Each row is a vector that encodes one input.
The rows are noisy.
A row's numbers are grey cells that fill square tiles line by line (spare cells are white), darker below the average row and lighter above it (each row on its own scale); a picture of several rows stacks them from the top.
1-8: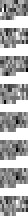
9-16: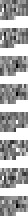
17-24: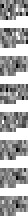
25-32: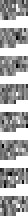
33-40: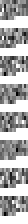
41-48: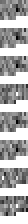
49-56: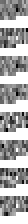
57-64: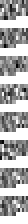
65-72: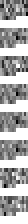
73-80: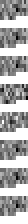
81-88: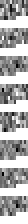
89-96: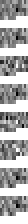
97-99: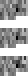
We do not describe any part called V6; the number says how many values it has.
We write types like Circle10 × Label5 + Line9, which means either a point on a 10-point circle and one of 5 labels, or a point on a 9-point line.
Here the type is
Tree9 × Tree9 + V6.
